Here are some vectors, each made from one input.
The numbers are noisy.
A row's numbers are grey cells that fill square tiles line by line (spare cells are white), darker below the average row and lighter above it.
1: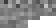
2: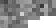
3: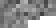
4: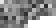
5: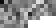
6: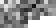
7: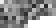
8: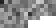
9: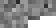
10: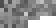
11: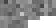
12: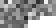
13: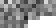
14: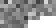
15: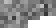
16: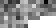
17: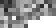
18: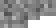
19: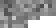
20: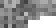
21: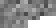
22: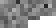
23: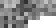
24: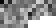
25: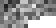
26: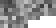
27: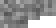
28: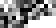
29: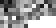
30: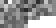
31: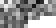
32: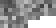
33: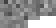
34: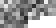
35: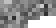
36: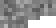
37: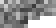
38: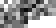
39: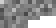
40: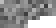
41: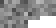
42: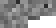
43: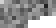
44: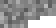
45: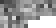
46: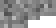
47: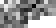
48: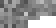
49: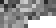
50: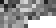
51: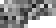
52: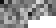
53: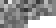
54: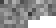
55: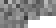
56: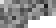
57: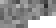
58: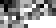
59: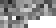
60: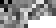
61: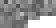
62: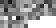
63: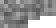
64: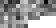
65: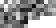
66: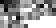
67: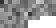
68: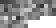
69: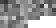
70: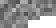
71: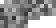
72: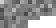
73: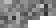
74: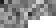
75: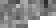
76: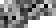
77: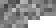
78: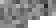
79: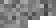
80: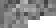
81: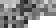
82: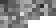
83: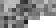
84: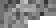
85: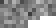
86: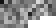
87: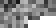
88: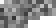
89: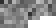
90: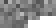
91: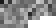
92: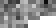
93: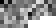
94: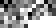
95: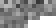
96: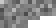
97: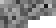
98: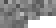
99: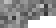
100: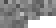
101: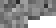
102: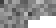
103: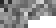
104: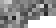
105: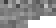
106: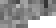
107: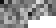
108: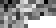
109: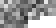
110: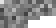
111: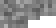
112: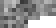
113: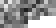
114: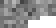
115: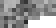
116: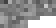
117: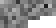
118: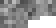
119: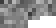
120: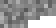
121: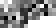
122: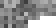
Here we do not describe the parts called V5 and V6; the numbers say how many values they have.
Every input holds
either a point on a 4-point line, or a true/false value and a value of V6, or a value of V5.
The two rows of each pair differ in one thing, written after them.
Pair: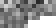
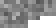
the true/false value
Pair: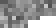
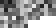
the value of V6
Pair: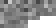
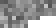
the true/false value
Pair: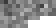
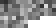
the value of V6
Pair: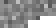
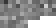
the true/false value
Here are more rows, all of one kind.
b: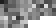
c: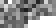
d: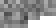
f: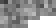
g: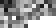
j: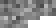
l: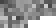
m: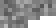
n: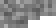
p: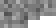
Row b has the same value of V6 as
c and l.
